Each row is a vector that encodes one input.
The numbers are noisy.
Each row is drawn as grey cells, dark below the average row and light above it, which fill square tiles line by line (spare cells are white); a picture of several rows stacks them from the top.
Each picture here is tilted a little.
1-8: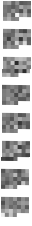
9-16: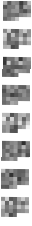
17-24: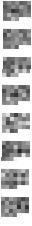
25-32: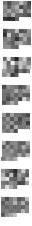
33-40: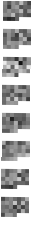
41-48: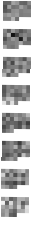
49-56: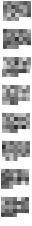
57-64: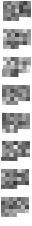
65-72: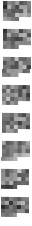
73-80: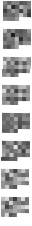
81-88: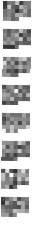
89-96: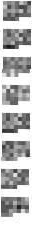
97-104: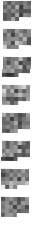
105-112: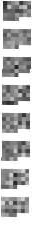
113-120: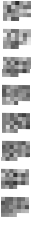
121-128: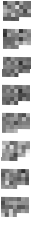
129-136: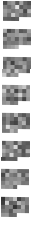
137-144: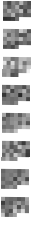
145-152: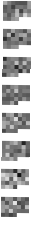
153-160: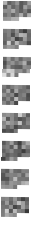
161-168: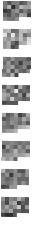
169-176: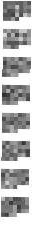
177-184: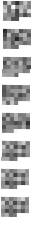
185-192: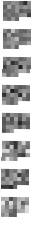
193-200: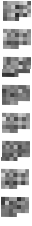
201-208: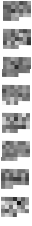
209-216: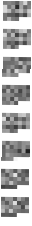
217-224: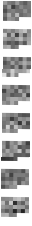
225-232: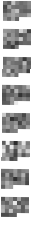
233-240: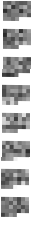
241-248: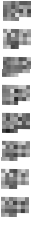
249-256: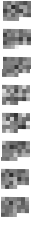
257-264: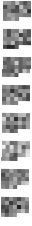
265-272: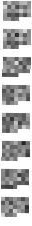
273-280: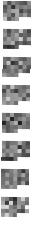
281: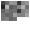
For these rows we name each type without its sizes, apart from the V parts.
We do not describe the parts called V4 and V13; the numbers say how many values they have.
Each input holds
either a fixed value, or a node of a tree, or a true/false value, a value of V4 and a value of V13.
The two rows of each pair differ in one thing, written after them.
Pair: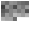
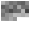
the value of V13
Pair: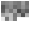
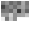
the value of V4
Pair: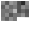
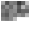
the value of V13
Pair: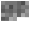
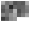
the value of V4
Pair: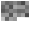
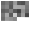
the value of V13
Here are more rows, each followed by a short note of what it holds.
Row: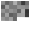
a true/false value, a value of V4 and a value of V13
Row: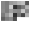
a node of a tree
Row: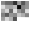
a fixed value
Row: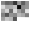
a fixed value
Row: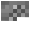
a true/false value, a value of V4 and a value of V13
